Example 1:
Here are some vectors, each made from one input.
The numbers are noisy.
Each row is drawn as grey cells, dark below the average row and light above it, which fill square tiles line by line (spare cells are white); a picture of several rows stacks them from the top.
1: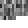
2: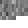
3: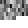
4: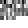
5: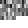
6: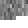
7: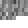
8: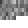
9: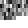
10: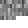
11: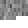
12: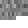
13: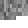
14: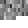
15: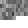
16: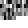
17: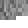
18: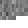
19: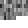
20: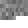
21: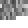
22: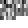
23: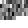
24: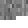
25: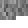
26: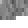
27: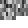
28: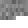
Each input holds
a point on a 5-point line.
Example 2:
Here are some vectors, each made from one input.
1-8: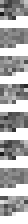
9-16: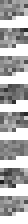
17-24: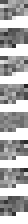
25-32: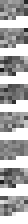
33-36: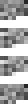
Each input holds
a node of a 7-node tree.
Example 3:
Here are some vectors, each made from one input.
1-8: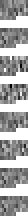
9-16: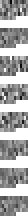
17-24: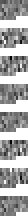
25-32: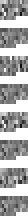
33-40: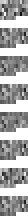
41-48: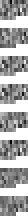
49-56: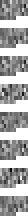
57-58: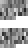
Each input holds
three true/false values.
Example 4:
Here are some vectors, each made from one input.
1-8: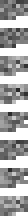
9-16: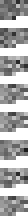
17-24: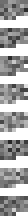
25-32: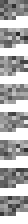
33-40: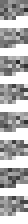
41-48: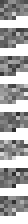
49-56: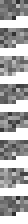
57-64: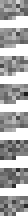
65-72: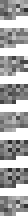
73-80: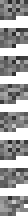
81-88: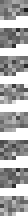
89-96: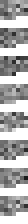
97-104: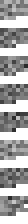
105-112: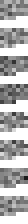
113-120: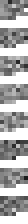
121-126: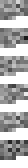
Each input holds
a point on a 20-point circle.
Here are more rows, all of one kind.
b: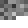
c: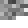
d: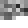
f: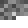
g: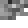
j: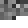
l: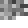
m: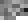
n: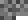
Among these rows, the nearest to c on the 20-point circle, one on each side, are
g and l.
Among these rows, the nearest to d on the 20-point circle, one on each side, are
l and m.
